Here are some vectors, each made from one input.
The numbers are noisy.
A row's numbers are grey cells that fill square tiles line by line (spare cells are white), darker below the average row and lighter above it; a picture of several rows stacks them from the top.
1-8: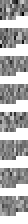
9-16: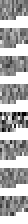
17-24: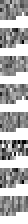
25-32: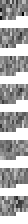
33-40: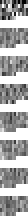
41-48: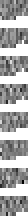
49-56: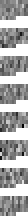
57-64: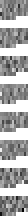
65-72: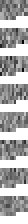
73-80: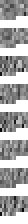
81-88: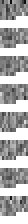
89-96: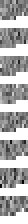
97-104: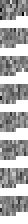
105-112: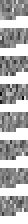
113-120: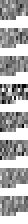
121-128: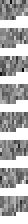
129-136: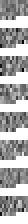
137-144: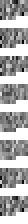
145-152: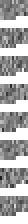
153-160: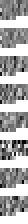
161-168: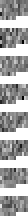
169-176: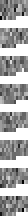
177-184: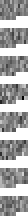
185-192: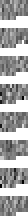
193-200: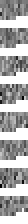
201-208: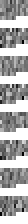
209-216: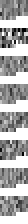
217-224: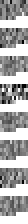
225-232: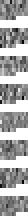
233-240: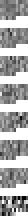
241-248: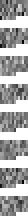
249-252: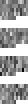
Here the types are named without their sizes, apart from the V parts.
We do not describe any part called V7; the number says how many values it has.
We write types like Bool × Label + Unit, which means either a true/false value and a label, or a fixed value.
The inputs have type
List(Bool × V7).
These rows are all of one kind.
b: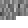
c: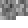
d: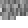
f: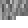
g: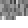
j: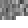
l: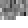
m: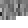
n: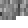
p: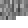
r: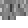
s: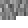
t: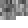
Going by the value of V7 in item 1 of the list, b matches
c, f, j and s.
